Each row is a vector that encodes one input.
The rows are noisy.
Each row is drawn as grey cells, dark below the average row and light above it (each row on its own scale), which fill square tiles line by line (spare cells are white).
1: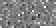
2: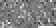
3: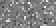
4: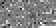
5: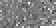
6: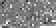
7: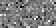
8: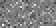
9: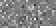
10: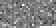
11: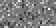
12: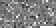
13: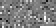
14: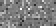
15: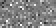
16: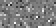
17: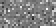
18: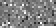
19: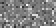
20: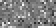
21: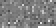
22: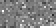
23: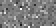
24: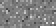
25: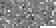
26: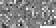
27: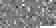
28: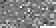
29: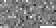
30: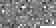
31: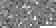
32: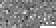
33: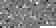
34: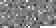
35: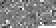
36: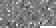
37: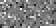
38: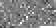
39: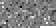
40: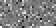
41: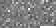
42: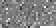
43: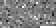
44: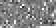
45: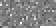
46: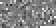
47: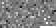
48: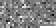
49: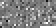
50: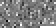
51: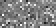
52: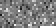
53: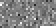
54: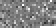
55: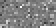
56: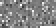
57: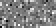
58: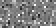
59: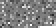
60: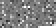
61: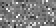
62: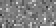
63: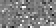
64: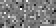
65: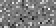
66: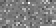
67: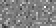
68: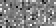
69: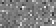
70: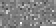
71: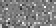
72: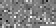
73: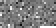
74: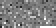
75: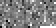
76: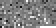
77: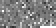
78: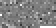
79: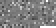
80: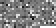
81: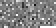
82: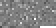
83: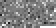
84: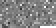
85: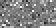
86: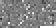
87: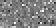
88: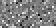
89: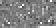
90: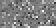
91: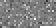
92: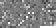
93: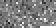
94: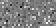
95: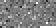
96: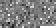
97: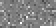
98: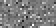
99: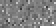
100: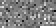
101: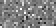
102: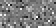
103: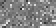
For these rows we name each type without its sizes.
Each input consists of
a point on a line and a node of a tree.
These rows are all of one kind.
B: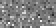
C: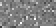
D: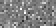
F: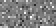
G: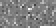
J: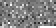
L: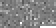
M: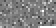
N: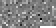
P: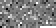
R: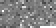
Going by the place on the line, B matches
D, F, J and N.
